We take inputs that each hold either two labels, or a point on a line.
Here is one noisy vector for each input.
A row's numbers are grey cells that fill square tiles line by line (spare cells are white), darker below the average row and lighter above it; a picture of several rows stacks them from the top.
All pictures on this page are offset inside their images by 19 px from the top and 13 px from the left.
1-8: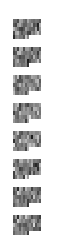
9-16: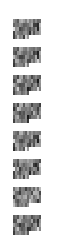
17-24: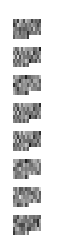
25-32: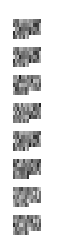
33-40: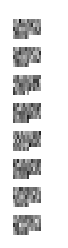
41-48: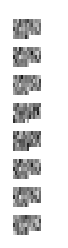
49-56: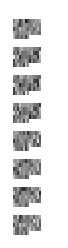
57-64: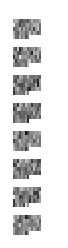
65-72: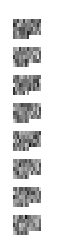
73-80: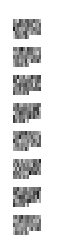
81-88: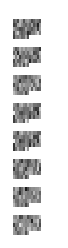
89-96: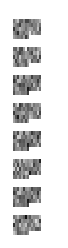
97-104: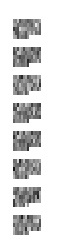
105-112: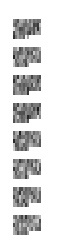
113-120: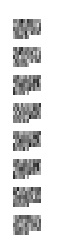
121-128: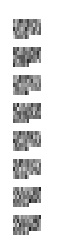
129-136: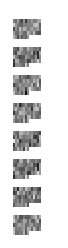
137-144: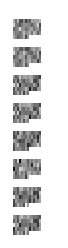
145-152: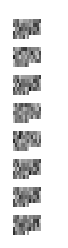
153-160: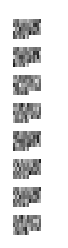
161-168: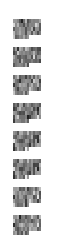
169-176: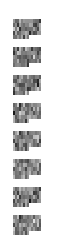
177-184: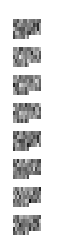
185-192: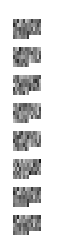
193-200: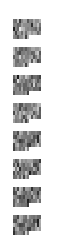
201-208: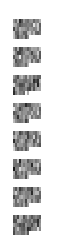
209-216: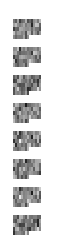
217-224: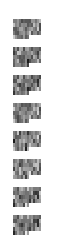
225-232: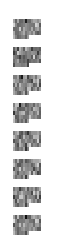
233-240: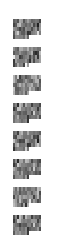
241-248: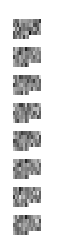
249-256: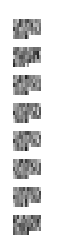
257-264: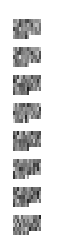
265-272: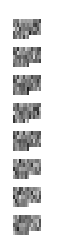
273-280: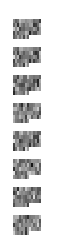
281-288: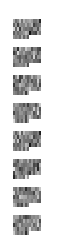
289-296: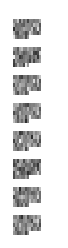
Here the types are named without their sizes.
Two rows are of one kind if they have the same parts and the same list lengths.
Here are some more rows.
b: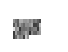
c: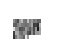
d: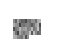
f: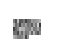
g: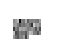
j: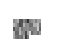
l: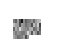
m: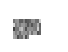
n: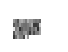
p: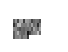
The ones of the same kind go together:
b, c, n, p
d, f, g, j, l, m

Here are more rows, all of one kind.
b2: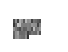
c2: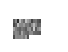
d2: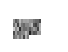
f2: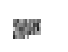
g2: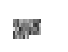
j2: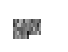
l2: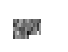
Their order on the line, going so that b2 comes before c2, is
d2, g2, f2, l2, j2, b2, c2.
